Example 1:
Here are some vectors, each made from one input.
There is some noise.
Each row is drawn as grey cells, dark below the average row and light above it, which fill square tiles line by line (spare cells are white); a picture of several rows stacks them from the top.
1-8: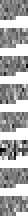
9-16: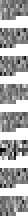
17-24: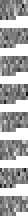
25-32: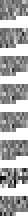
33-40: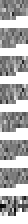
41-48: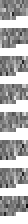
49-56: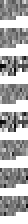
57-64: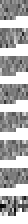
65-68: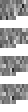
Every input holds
either a fixed value, or a node of a 9-node tree.
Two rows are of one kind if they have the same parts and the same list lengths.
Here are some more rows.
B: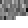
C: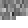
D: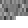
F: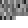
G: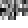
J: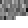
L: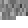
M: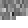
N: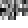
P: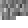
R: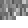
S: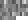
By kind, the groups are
B, C, D, F, J, L, M, P, R, S
G, N

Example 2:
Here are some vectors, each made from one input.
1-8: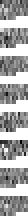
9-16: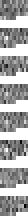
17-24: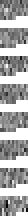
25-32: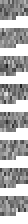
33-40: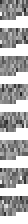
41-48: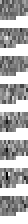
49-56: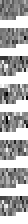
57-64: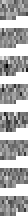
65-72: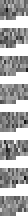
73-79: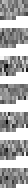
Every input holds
a point on a 10-point line.
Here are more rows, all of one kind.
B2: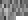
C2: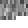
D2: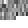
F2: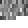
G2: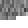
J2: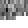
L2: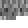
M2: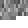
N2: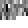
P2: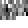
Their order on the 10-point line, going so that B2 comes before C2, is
B2, C2, F2, M2, D2, G2, L2, J2, P2, N2.
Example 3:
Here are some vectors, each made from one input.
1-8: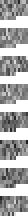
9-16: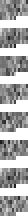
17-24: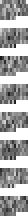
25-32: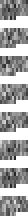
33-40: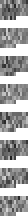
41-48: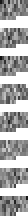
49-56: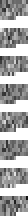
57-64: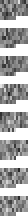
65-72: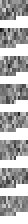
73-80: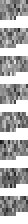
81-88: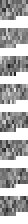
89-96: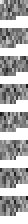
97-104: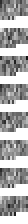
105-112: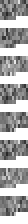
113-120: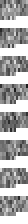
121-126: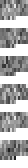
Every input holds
four true/false values.
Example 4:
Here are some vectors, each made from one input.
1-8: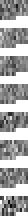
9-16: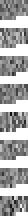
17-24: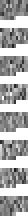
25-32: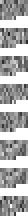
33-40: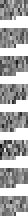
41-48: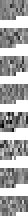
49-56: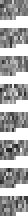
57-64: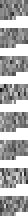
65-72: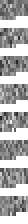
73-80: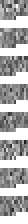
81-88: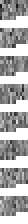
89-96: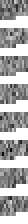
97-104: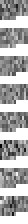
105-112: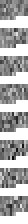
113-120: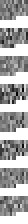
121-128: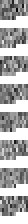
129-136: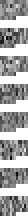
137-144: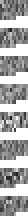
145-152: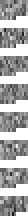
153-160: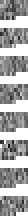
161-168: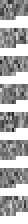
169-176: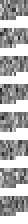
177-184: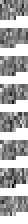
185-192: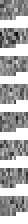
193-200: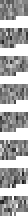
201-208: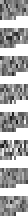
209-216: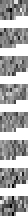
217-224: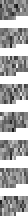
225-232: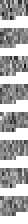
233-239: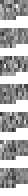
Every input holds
a point on a 20-point circle.
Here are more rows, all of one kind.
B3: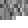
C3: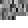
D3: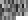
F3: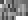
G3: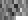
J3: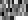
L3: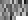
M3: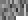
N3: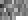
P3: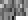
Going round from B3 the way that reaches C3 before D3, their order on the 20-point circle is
B3, N3, J3, F3, P3, C3, M3, D3, L3, G3.
